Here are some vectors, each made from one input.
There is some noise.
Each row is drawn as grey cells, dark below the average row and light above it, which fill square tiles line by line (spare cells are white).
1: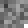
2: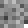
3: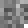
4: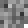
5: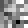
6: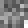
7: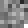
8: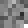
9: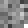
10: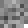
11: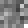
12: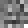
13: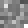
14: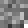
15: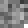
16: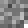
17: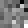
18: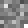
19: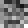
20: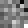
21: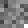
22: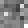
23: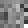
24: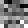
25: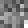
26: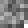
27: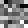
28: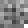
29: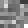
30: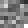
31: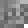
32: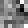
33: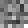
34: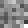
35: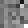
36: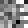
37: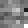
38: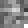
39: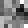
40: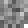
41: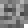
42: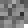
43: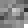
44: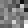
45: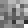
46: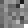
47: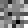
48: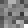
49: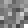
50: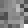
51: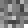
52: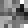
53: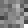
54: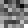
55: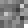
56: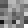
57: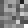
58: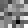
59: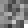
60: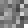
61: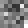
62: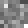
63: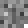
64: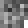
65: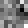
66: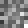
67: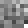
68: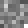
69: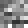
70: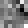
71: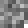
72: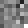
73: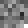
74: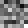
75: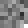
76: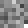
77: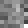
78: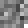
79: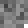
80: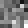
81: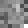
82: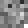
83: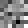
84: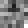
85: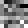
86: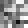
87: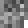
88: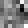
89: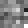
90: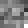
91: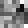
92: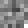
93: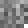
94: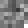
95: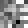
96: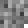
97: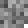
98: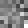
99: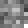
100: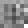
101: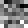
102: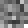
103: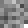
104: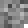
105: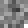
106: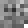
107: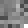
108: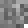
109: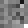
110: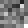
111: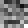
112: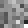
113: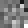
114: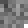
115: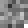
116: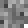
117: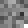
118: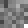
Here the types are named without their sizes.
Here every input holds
either a node of a tree, or four true/false values.
